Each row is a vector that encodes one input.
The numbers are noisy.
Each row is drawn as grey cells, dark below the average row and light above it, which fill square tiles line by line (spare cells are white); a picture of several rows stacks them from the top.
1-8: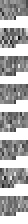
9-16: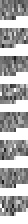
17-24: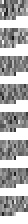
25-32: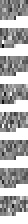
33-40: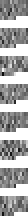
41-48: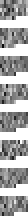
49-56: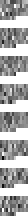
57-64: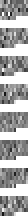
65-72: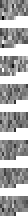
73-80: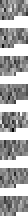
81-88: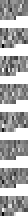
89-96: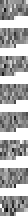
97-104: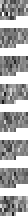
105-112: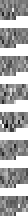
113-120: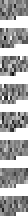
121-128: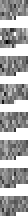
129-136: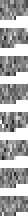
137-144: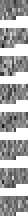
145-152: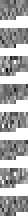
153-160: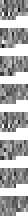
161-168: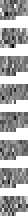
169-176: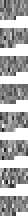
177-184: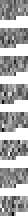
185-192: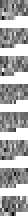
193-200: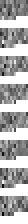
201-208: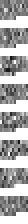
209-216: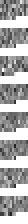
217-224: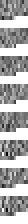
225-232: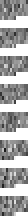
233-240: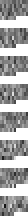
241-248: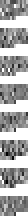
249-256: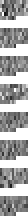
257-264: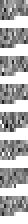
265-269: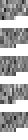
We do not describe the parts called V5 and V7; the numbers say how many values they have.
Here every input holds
either a point on a 6-point circle, or a fixed value, or one of 6 labels, a point on each of two 8-point lines and a value of V7, or two values of V5.
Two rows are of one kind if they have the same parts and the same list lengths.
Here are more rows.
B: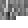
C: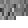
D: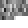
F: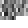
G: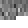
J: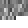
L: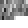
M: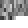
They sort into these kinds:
B, C, G, J
D, L
F
M

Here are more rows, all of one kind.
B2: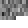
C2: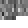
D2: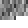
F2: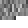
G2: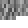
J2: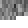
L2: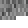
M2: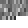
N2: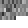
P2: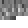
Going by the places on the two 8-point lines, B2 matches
C2, J2 and P2.
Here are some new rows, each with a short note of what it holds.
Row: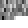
a point on a 6-point circle
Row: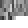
a fixed value
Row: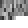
a fixed value
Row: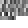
two values of V5
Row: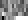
a point on a 6-point circle
